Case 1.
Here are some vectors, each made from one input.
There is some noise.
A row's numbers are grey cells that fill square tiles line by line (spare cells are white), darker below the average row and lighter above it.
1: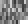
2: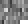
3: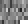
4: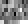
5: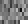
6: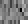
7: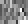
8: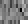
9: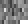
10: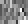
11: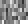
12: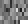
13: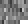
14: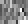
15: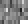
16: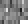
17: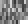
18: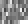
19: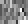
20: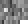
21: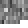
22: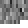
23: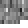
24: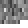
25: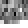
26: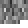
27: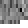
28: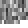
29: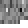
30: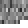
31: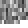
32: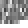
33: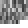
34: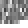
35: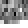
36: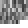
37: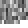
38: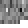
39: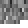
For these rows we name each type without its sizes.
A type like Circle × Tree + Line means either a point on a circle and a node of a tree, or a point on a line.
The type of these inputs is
Label + Line × Line.
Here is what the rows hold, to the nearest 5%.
About 45% of them hold a label. The rest hold a point on each of two lines.
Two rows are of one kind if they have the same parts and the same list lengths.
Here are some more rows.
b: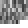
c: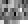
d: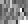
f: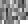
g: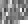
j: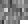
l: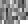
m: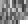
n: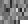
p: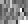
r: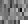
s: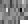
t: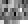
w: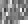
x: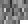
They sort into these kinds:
b, c, d, f, g, l, m, p, t, w
j, n, r, s, x

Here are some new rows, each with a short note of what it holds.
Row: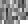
a label
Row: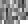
a label
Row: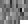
a point on each of two lines
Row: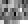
a label
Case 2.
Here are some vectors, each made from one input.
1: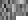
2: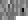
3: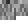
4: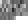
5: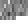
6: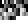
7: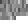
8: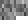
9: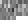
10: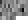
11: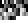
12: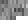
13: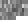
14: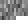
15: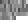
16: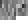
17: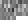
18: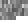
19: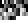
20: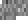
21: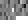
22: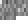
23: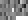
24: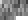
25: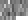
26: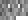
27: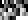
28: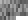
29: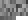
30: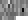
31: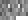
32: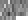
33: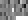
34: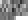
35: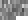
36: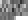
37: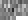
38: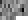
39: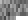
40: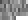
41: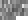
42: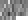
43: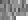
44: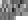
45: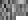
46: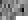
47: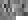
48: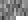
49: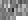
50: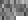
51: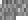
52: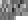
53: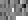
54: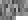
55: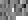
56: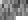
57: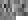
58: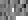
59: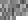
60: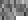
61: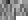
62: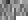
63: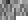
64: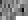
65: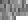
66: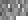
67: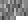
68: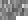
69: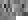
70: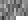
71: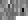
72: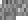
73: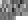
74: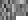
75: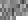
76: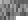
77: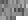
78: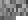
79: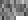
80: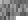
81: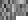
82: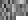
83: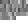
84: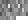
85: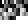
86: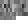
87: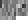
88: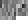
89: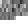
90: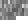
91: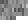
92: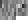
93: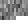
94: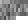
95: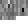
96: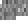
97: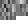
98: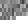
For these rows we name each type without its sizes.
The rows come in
2 kinds.
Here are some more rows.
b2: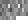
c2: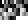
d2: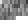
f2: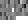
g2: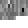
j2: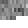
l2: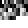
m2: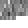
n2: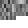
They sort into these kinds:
b2, d2, f2, g2, j2, m2, n2
c2, l2

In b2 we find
a label and a true/false value.
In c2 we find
a fixed value.
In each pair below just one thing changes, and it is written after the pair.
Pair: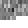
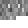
the true/false value
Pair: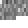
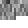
the true/false value
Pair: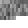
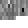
the label
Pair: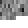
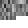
the label
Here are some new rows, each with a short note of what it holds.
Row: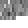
a label and a true/false value
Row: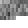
a label and a true/false value
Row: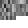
a label and a true/false value
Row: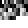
a fixed value
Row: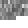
a label and a true/false value
